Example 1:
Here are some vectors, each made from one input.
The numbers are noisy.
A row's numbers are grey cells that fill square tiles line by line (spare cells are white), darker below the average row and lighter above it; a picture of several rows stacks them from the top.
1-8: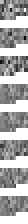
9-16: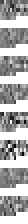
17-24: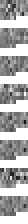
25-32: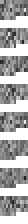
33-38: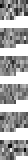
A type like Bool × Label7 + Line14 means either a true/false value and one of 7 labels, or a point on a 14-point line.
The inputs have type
Line4.
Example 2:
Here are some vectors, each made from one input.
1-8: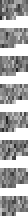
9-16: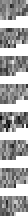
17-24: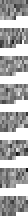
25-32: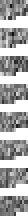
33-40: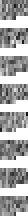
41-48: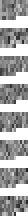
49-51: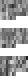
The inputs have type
Bool × Bool × Bool × Bool.
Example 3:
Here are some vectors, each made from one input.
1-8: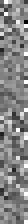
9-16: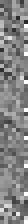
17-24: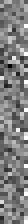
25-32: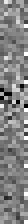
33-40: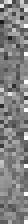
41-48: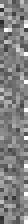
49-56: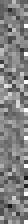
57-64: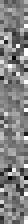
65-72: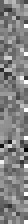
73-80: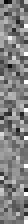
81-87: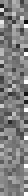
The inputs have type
Bool × Bool × Bool.
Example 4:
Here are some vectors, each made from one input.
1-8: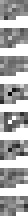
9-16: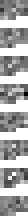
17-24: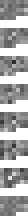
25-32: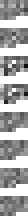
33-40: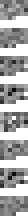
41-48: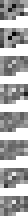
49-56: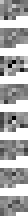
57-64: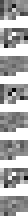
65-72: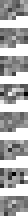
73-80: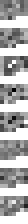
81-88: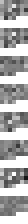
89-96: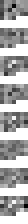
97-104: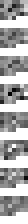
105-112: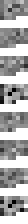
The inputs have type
Circle16.
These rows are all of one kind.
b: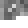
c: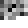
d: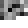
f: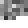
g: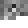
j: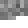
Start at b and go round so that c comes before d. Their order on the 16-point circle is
b, c, g, j, d, f.
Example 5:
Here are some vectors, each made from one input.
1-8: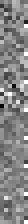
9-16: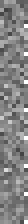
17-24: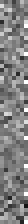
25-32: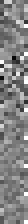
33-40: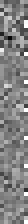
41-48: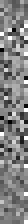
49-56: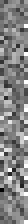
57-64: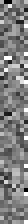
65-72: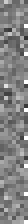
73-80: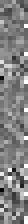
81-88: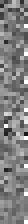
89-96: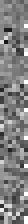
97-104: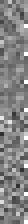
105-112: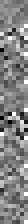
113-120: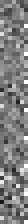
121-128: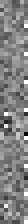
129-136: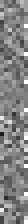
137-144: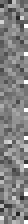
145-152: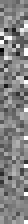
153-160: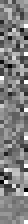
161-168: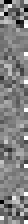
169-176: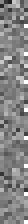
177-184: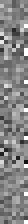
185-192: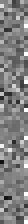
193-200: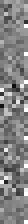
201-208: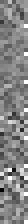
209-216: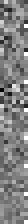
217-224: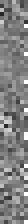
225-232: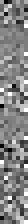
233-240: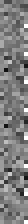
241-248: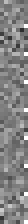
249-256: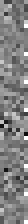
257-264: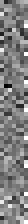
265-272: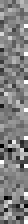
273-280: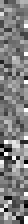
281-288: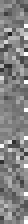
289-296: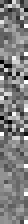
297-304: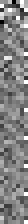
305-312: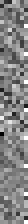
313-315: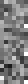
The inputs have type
Tree14.
